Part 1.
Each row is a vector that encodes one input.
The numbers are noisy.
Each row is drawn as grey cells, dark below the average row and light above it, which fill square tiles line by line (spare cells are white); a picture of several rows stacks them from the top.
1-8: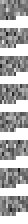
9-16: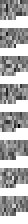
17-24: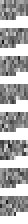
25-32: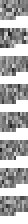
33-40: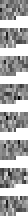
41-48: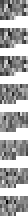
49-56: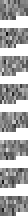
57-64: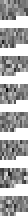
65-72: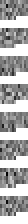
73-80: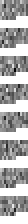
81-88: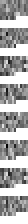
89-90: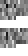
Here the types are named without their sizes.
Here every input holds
a list of points on a circle.
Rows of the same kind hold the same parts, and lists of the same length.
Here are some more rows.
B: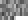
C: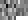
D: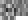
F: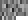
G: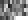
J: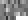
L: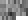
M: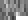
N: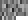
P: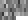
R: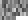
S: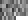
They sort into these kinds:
B, D, J, L, M, P, R
C, F, N, S
G

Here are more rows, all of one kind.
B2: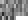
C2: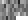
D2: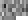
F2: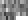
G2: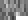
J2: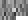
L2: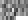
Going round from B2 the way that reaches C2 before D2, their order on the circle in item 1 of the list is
B2, G2, C2, F2, D2, J2, L2.
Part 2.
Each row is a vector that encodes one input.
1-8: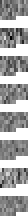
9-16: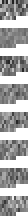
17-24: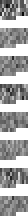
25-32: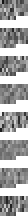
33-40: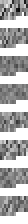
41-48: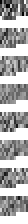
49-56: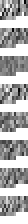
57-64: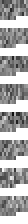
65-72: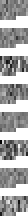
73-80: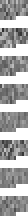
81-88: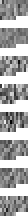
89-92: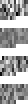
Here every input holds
either a point on a 10-point line, or three true/false values.
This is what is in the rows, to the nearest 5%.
About 40% of them hold a point on a 10-point line. The rest hold three true/false values.
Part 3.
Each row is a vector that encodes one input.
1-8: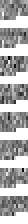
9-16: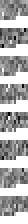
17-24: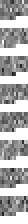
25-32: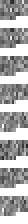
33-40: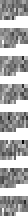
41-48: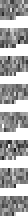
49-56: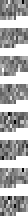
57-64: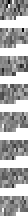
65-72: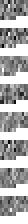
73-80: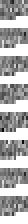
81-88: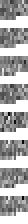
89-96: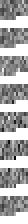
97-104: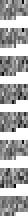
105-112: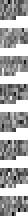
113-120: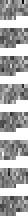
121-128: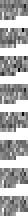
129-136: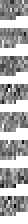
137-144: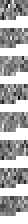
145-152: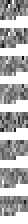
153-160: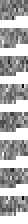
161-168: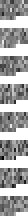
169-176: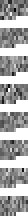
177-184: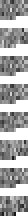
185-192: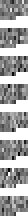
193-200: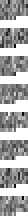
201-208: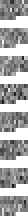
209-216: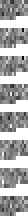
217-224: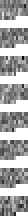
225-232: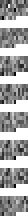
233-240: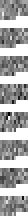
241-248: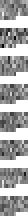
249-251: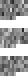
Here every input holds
either a point on a 7-point line and a point on an 8-point line, or a point on a 12-point line.
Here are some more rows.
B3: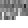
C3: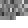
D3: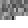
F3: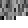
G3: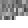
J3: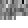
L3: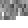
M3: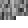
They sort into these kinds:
B3, C3, D3, G3, J3, L3
F3, M3

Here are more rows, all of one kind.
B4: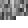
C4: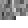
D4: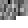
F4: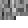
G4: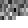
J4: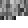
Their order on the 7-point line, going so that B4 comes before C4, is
J4, B4, F4, C4, D4, G4.
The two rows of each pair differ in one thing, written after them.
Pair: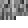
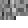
the place on the 7-point line
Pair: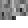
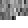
the place on the 8-point line
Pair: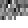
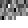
the place on the 8-point line
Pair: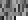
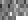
the place on the 7-point line
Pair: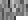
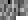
the place on the 7-point line
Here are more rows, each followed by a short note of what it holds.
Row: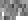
a point on a 12-point line
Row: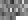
a point on a 12-point line
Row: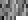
a point on a 7-point line and a point on an 8-point line
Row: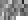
a point on a 12-point line
